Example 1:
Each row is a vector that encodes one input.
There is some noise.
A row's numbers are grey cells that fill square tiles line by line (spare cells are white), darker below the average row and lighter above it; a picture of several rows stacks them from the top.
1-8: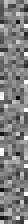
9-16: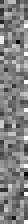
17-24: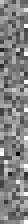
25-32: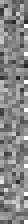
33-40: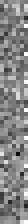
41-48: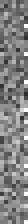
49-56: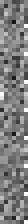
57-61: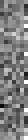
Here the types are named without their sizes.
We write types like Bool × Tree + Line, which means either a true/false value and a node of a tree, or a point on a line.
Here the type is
Circle.
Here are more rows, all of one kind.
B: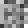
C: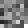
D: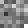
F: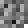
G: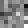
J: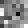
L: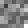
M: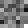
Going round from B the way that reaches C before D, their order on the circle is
B, J, G, M, C, F, L, D.
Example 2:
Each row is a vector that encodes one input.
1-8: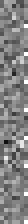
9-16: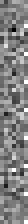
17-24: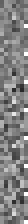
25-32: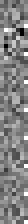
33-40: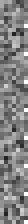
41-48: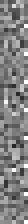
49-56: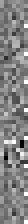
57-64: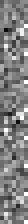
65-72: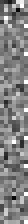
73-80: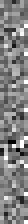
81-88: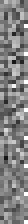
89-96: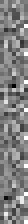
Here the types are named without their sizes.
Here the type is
Bool × Bool × Bool.
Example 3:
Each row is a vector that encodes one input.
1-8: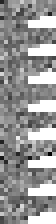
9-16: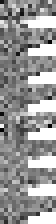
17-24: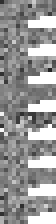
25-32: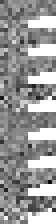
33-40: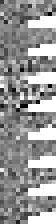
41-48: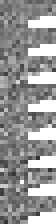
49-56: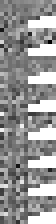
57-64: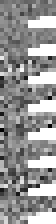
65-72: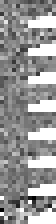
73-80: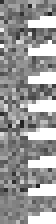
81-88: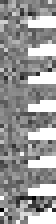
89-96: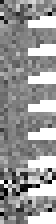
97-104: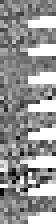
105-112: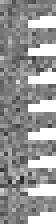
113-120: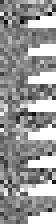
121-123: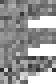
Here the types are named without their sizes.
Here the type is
Bool × Bool × Bool × Bool × Bool + Unit.
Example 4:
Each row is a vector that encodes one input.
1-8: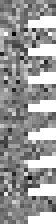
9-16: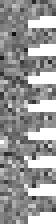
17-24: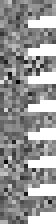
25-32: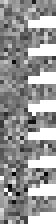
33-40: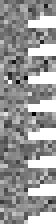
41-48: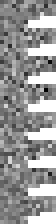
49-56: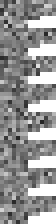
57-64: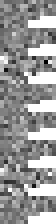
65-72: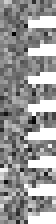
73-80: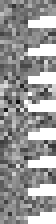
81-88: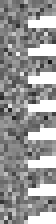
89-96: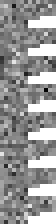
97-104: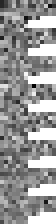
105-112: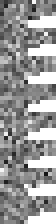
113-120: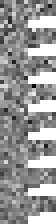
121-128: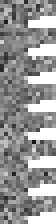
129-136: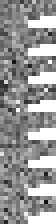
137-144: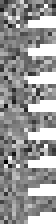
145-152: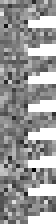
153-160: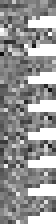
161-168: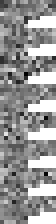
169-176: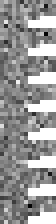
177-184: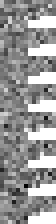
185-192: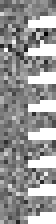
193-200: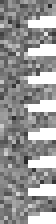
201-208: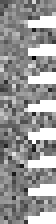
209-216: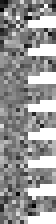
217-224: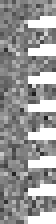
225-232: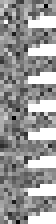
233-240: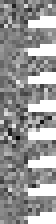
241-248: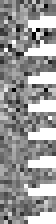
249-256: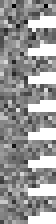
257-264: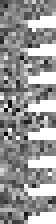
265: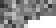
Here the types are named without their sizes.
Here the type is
Circle.
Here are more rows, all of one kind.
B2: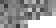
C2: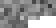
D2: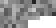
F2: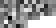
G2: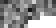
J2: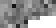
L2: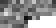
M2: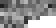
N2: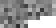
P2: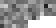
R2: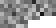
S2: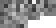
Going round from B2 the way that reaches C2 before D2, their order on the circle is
B2, N2, C2, D2, R2, M2, L2, J2, G2, P2, S2, F2.
